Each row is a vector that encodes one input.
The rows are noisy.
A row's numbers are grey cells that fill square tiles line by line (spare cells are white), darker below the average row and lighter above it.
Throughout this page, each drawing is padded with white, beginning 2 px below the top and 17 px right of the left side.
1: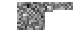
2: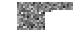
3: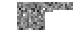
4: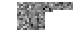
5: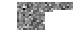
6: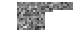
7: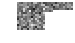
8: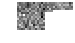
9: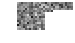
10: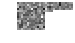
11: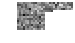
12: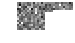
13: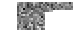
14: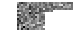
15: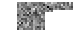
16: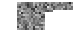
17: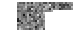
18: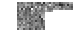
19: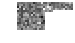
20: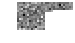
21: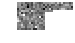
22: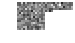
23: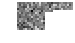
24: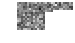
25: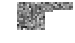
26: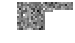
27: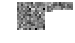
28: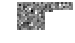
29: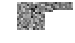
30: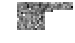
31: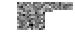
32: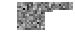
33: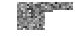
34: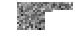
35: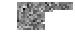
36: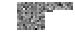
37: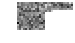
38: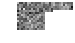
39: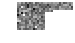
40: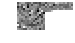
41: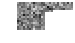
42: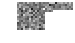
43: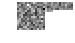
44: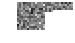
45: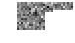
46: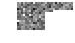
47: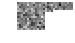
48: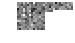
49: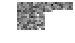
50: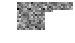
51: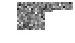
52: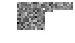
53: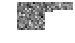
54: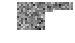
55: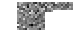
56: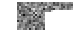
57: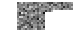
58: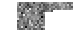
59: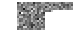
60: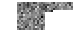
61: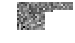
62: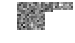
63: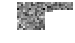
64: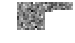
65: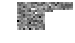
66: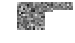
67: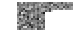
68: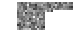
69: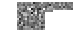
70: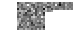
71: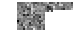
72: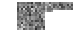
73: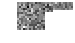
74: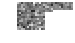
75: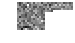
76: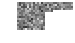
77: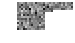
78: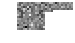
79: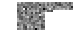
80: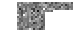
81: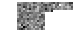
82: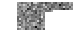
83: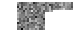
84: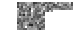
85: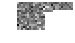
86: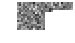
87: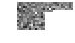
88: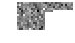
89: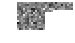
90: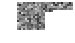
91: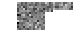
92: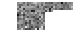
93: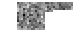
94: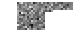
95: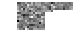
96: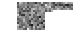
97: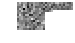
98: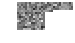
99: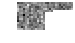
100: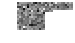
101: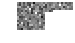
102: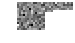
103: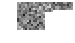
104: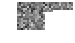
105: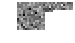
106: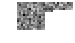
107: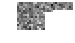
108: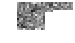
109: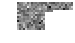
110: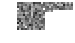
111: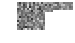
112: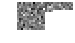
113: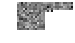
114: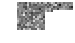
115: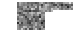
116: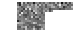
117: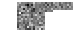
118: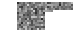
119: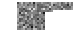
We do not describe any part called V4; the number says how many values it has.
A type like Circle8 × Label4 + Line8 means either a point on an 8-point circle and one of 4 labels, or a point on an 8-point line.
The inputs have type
Bool × Label6 × Label6 × V4.
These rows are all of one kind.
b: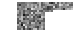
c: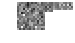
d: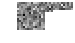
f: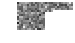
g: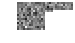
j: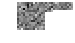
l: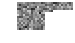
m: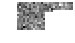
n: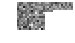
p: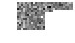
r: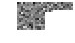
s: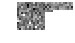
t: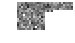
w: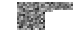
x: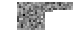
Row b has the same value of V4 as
c, l, m and n.
